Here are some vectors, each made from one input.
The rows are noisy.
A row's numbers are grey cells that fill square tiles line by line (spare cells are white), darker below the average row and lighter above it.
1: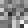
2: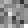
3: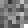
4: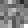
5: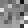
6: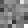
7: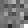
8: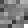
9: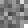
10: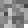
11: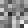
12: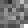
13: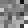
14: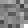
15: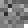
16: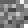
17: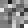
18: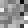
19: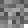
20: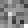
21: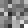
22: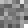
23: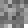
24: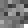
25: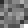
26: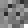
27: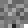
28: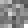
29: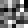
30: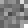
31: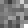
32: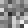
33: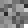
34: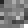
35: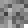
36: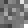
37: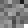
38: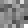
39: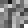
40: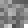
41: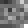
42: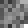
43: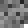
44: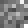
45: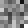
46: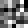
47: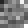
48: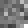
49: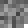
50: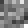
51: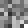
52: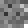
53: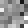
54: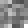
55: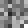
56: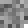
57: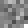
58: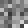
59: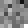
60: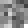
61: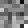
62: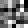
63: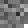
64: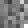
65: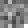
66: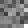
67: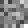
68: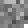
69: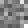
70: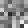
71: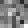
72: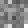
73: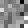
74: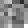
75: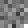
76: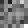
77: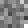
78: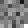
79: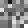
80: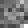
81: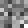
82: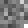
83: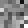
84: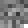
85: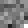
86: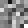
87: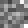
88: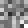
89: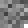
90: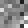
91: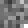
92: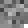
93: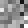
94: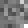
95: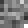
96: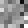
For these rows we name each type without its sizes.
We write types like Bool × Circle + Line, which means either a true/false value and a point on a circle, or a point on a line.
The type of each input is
List(Bool × (Circle + Line)).
